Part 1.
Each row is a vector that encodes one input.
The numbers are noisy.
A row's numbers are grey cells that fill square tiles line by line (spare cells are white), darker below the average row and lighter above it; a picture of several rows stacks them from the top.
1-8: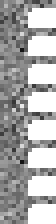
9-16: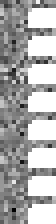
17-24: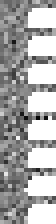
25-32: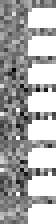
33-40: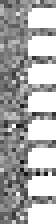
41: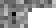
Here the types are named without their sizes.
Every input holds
a list of points on a line.
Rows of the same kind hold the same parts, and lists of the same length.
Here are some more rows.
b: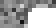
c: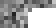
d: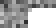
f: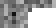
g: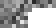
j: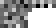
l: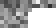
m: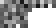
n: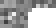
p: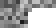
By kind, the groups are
b, d, l, n, p
c, f, g
j, m

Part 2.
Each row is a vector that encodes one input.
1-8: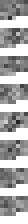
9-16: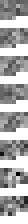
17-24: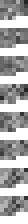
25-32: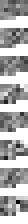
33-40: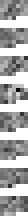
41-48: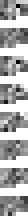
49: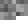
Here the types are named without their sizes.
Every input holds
a point on a line, together with either a fixed value, or three true/false values.
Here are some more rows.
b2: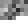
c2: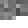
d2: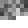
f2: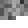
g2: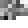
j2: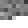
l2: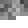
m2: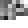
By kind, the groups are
b2, c2, d2, f2, j2, l2
g2, m2

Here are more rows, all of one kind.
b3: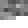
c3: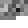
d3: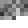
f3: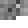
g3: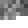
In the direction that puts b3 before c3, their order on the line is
d3, g3, b3, f3, c3.
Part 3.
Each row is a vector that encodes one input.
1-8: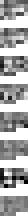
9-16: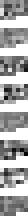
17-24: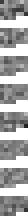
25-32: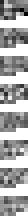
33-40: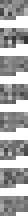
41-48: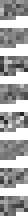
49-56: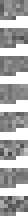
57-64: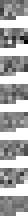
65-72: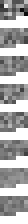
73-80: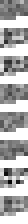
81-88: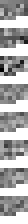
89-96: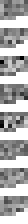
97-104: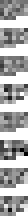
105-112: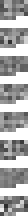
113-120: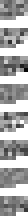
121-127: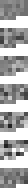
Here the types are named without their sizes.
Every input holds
a point on a line and four true/false values.
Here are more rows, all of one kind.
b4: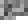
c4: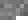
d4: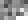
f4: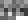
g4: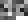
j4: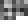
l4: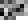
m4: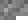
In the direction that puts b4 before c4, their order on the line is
b4, d4, c4, m4, g4, f4, l4, j4.
